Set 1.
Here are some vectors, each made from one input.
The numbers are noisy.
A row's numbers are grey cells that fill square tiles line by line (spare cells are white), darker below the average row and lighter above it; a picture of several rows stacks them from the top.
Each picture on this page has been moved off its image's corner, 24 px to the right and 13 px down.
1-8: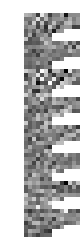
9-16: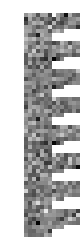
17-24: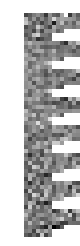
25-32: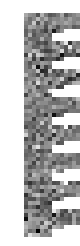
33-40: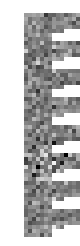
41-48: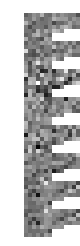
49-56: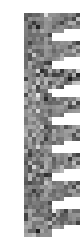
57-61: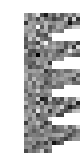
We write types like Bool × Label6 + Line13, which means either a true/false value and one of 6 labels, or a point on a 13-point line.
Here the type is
Bool × Bool × Bool + Unit.
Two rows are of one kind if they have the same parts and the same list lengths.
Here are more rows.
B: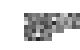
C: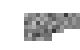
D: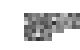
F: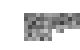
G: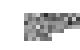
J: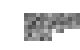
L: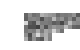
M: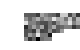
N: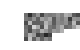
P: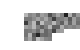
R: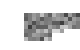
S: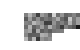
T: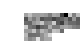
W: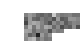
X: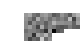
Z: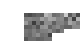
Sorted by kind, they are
B, C, D, F, G, J, L, M, N, P, R, T, X, Z
S, W

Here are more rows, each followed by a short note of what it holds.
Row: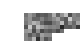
a fixed value
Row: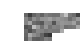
three true/false values
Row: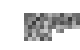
three true/false values
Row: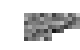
three true/false values
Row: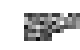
three true/false values
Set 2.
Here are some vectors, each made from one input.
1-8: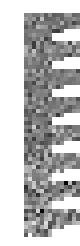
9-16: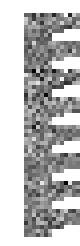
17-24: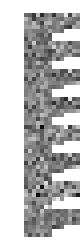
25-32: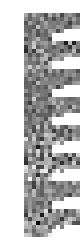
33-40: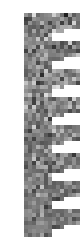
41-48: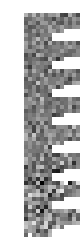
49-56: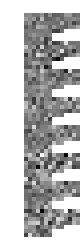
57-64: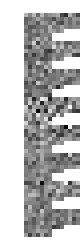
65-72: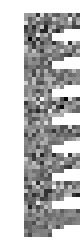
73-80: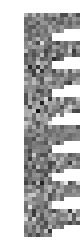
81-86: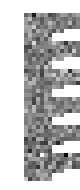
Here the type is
Bool × Bool × Bool.
